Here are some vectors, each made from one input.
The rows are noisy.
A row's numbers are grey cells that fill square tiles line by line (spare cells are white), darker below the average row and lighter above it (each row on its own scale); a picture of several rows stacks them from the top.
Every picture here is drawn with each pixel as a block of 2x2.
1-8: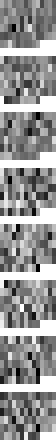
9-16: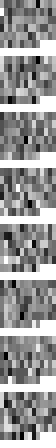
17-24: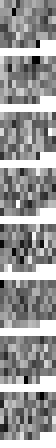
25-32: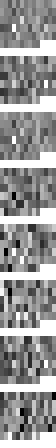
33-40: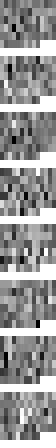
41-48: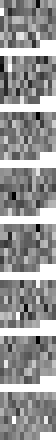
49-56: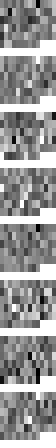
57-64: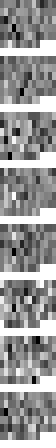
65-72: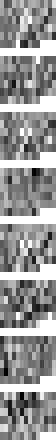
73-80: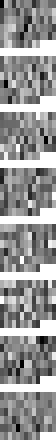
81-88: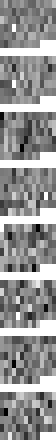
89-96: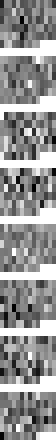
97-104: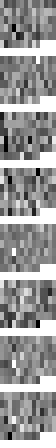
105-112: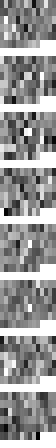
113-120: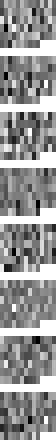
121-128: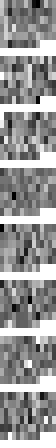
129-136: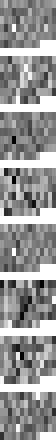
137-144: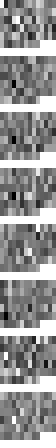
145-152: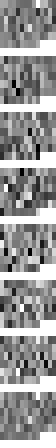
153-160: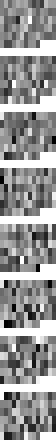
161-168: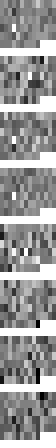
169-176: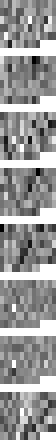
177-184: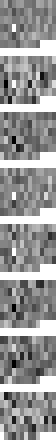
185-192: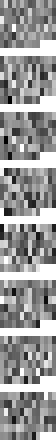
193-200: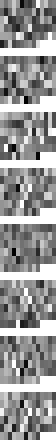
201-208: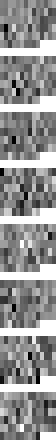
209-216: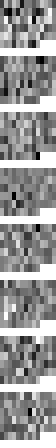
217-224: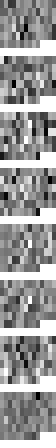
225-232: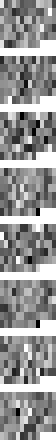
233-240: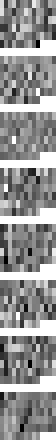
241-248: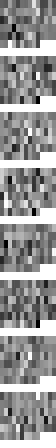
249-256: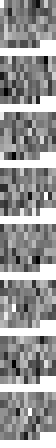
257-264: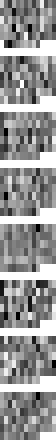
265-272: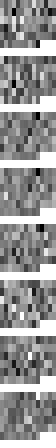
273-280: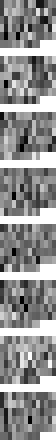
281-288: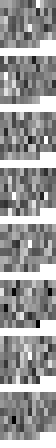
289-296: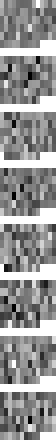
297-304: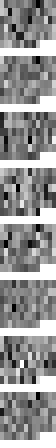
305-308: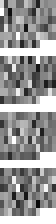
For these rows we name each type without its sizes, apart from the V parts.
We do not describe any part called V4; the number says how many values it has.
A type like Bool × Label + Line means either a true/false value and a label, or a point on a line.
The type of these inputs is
(Label + Line) × (Tree + V4).
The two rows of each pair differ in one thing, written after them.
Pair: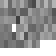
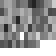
the value of V4
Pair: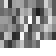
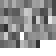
the value of V4
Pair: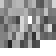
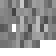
the value of V4
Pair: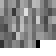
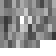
the value of V4
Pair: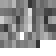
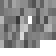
the value of V4
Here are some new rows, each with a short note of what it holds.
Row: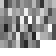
a point on a line and a value of V4
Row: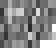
a label and a value of V4
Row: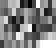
a point on a line and a node of a tree
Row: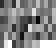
a label and a node of a tree
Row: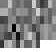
a label and a value of V4
